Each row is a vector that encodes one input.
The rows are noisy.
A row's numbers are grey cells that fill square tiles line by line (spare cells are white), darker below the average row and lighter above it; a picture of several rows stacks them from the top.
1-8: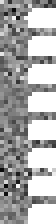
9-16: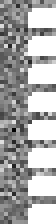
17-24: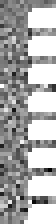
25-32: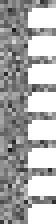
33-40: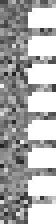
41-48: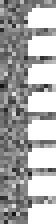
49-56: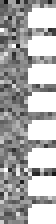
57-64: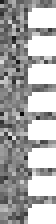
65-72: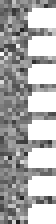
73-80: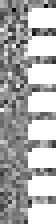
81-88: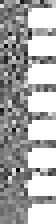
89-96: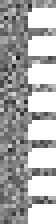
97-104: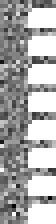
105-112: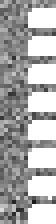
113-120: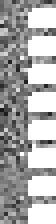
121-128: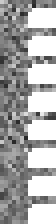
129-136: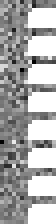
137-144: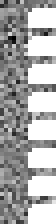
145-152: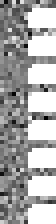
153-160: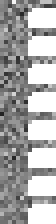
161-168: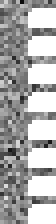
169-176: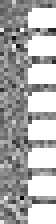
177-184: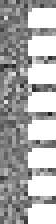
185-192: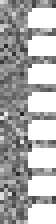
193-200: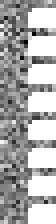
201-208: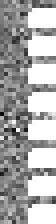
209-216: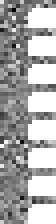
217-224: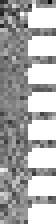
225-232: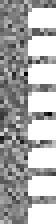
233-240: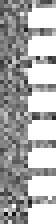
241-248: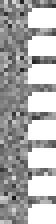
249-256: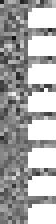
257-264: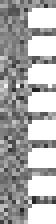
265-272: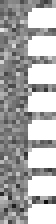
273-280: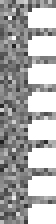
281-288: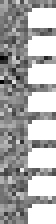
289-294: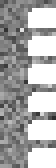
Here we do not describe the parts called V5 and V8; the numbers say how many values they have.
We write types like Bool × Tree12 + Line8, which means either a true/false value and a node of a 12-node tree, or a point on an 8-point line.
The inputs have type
(Bool × V5 + Line12) × V8 + Line4 × Line4.
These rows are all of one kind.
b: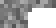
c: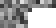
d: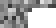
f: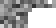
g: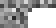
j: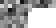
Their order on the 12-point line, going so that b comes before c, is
f, b, g, d, j, c.
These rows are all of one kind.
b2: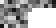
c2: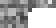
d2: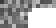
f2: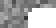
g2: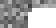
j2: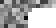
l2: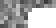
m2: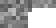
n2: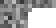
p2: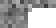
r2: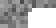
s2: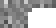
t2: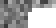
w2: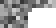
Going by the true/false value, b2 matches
d2, m2 and p2.
